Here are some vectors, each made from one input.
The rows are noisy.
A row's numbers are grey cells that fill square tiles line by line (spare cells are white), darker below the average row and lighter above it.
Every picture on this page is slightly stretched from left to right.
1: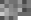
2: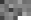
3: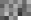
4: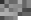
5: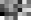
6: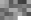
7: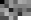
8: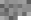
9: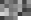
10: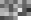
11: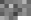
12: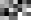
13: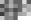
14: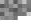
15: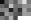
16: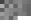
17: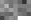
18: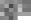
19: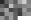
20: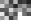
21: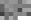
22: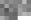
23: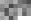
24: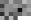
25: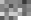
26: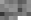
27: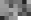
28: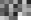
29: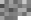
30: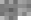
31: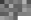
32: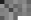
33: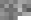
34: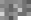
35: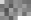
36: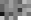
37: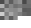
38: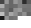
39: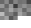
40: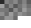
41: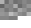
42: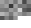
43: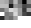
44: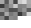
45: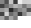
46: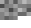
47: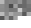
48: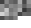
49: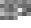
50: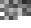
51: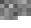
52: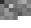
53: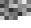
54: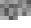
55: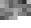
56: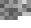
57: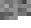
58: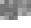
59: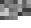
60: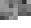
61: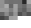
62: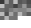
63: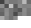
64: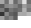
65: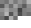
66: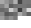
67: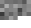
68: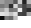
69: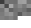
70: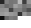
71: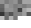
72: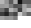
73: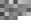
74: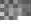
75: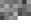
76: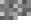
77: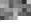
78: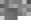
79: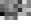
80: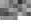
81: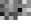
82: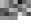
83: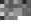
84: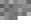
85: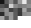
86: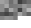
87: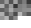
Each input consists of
either one of 9 labels, or a point on a 5-point line, or a point on a 6-point line.
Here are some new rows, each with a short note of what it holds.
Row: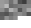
a point on a 5-point line
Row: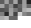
a point on a 6-point line
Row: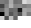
a point on a 5-point line
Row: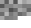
one of 9 labels
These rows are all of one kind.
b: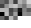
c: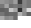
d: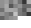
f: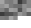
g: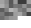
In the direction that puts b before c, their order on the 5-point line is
b, f, g, d, c.
